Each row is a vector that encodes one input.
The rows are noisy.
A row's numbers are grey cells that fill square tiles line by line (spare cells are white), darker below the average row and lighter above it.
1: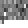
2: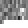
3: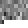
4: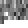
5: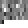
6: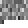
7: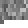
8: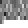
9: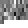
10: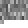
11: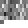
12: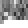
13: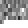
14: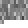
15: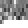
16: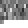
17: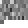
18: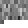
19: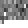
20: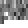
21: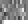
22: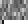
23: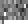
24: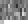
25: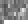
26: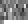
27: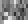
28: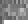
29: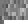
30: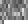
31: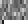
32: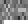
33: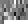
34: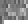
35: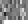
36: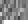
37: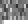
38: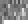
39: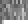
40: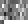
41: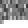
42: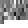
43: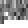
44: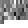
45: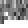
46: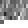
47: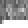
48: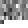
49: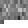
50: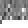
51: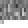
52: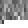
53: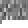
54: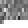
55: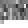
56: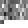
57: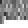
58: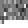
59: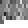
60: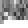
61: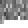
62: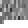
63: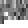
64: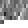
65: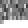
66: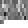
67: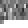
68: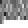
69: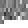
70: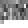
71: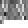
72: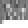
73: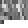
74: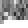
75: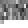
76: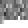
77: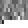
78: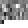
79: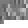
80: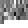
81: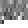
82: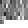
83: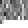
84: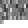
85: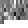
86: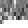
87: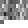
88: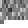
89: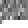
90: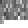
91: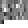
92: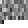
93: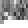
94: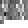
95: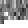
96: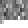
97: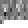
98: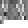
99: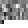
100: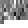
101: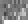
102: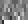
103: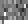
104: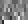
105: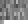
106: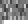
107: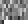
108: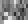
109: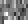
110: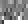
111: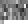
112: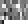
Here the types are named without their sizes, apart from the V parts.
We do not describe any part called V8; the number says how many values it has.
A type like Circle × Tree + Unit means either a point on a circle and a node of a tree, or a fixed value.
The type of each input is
List(Line) × V8.
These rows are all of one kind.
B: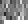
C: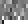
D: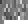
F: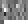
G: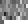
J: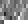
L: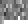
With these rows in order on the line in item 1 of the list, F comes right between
D and L.
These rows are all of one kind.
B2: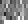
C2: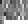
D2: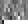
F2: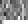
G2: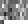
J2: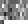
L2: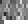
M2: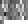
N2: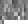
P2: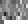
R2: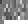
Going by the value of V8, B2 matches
C2 and F2.
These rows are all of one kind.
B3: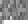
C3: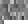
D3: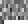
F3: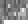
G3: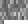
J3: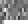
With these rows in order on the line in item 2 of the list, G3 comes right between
B3 and F3.
